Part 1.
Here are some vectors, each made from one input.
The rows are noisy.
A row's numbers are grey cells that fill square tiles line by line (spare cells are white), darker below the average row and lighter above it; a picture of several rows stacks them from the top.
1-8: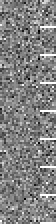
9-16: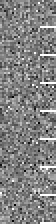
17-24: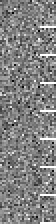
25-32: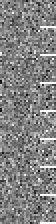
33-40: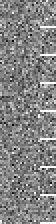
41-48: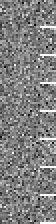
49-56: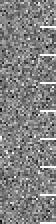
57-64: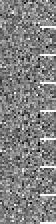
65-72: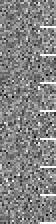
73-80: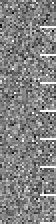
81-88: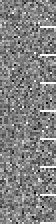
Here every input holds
a point on a 5-point circle, together with either a point on a 5-point line, or three true/false values.
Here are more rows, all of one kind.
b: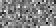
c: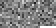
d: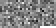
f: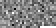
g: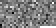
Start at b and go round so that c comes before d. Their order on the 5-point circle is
b, g, c, d, f.
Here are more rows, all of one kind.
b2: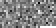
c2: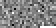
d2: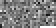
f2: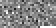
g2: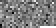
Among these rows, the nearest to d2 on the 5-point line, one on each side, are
c2 and g2.
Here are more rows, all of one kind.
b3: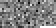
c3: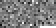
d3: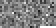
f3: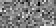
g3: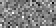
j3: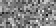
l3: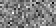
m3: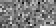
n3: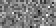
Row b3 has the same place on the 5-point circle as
f3, j3 and m3.
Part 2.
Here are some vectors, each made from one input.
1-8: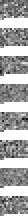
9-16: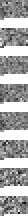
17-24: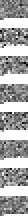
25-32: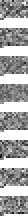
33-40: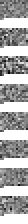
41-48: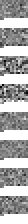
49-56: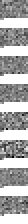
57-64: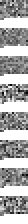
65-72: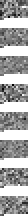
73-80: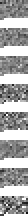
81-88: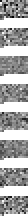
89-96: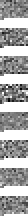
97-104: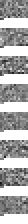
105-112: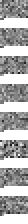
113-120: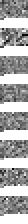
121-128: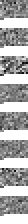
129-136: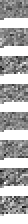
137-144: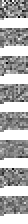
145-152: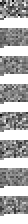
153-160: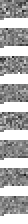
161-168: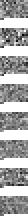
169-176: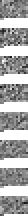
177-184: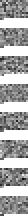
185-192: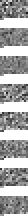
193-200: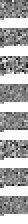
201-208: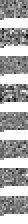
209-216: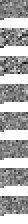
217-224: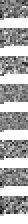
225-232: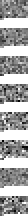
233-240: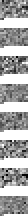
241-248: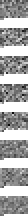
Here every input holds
a point on a 16-point line, together with either a point on an 11-point line, or a point on a 12-point line.
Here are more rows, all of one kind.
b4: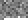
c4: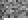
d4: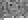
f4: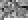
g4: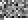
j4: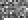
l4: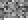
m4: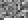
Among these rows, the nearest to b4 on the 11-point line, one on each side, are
c4 and l4.
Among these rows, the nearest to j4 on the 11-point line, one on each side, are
c4 and d4.
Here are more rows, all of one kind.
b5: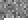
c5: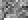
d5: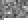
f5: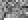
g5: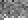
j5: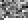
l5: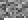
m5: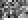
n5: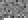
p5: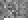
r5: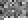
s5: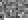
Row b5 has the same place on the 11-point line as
d5, f5, j5 and p5.
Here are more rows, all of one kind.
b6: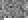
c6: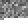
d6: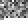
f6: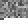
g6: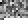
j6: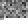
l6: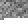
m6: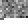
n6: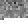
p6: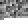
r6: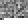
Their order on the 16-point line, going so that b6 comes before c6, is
p6, b6, r6, g6, m6, f6, c6, j6, n6, d6, l6.
